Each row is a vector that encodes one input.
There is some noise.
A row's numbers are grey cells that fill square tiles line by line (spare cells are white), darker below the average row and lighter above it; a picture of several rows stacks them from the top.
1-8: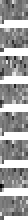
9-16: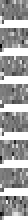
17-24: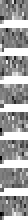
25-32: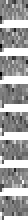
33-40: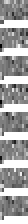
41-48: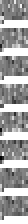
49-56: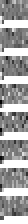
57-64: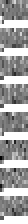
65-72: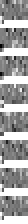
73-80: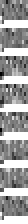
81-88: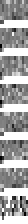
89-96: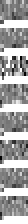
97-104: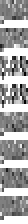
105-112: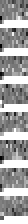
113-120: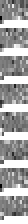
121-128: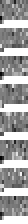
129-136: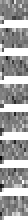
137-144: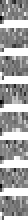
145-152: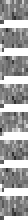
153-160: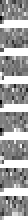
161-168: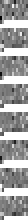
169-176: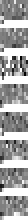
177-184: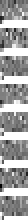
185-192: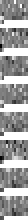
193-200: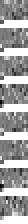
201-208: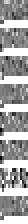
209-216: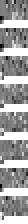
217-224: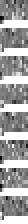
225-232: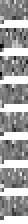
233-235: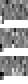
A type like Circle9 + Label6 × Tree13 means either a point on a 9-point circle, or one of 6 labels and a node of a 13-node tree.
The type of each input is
List2(Circle8).
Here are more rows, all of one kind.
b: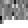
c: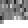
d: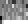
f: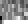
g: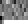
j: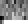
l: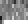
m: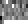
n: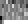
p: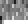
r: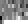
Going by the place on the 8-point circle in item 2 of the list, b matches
l and p.
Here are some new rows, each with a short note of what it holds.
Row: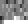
a list of two items
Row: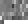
a list of one item
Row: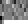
a list of two items
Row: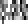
the empty list
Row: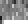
a list of two items
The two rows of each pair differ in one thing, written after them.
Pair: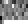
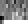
the place on the 8-point circle in item 1 of the list
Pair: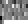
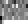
the place on the 8-point circle in item 2 of the list
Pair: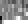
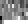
the place on the 8-point circle in item 2 of the list
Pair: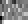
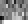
the place on the 8-point circle in item 1 of the list
